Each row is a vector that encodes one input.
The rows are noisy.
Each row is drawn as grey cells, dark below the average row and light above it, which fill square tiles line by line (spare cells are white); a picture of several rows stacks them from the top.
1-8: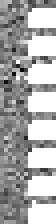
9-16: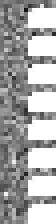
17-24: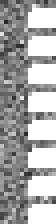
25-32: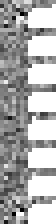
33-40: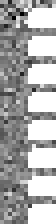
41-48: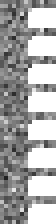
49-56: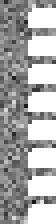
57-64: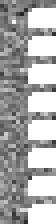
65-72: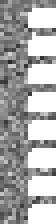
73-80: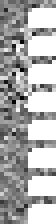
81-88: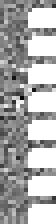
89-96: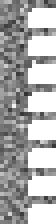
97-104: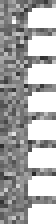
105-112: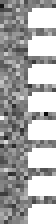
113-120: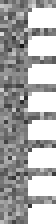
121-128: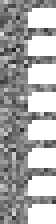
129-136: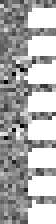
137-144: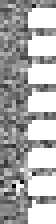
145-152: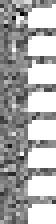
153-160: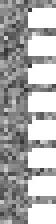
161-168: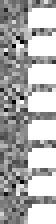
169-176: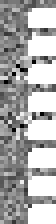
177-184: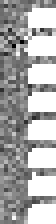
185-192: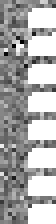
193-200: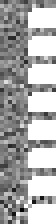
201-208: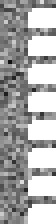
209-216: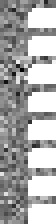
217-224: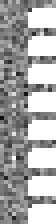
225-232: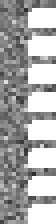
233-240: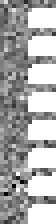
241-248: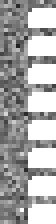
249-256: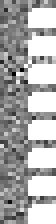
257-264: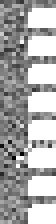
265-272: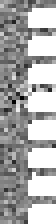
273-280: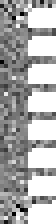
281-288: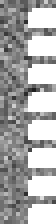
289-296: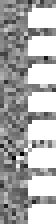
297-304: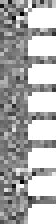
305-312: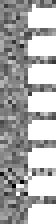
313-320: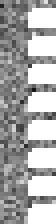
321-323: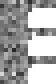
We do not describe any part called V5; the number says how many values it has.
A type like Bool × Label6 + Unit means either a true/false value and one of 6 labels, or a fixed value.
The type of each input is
((Bool × Bool × Bool × Bool + Unit) × Tree12 × V5 + Line6) × Line6.
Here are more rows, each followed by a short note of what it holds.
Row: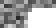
a point on a 6-point line, a node of a 12-node tree and a value of V5
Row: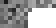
a point on a 6-point line, a node of a 12-node tree, four true/false values and a value of V5
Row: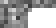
a point on a 6-point line, a node of a 12-node tree and a value of V5
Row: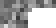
a point on a 6-point line, a node of a 12-node tree, four true/false values and a value of V5
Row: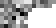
a point on each of two 6-point lines
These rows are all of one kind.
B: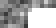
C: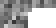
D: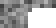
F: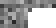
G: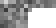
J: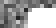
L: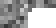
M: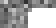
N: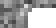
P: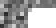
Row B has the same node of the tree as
C, M and P.
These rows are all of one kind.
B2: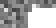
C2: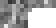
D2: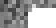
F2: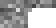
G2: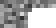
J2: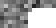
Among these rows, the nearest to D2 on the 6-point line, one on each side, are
F2 and G2.
